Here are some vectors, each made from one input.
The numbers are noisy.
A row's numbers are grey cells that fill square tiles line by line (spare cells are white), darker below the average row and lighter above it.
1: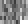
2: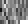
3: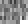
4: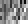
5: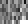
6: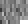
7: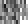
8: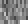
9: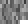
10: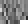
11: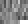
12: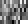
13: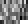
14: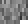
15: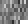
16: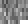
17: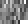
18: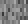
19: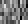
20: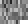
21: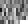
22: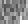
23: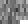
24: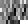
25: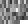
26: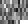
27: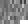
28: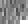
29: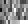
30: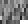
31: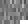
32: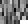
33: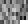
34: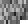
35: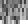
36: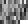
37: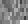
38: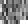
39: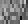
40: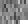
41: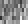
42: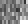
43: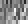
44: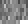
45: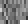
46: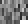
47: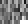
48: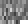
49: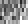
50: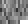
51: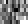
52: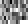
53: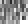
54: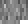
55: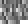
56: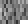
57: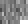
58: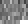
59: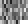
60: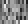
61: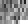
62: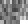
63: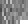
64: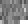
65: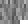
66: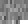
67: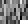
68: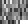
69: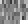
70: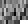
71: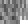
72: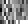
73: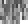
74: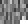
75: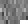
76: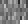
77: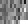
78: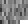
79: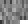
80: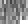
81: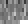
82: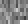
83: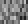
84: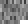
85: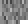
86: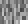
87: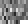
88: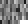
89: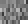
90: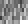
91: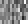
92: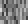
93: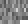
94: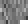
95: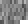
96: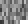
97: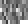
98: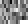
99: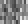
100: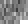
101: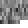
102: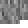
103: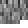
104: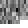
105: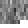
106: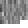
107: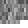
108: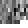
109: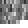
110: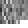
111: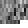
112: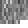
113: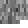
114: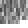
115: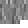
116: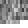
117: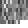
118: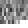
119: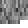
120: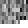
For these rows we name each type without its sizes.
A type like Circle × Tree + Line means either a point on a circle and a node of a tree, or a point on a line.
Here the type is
Bool × Bool × Bool × (Circle + Unit).
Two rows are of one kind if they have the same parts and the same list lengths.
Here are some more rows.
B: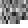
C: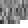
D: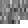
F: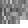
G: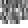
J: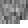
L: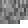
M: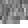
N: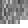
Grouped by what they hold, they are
B, G, J, M
C, D, F, L, N

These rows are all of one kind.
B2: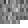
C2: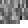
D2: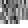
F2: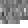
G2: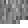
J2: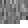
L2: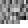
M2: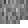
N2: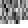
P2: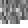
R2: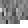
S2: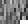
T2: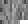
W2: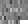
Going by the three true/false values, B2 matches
G2, J2, M2 and S2.
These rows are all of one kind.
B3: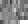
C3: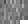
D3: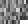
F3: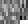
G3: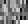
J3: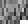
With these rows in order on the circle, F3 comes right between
G3 and J3.
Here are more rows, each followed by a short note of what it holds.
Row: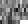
three true/false values
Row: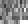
a point on a circle and three true/false values
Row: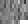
a point on a circle and three true/false values
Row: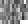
three true/false values
